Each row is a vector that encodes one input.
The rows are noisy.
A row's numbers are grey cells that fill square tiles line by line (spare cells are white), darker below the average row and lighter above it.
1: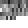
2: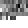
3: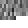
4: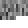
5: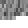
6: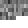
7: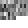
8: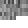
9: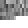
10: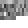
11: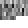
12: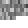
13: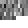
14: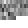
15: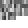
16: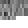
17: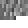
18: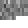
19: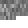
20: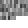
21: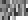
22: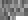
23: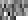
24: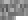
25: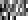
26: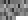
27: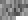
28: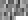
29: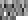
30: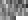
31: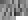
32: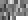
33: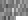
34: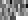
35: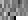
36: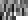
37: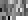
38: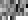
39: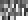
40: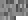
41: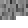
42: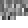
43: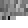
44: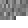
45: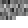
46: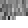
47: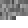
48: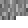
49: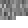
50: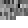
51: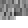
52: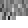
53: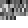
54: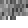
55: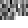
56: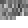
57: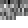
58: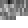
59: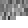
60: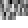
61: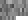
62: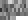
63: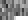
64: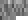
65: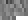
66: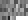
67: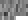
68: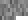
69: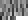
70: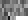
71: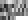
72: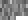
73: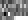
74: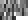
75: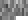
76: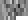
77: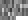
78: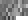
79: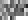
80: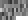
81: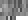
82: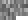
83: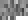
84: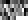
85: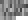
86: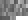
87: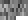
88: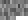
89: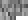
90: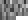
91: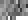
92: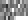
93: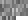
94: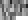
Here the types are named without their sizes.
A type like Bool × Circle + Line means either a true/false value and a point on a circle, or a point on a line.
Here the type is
Bool × Label + Tree.
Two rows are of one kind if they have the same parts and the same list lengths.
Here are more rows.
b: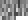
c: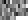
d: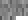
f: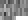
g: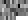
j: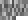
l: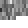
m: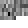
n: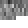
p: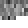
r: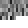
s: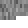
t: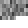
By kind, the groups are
b, c, d, f, n, p, r, s
g, j, l, m, t

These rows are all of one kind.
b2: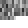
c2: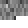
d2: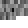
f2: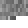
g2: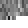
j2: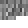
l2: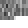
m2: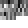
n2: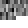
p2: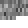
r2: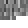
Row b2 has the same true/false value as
j2, l2 and r2.
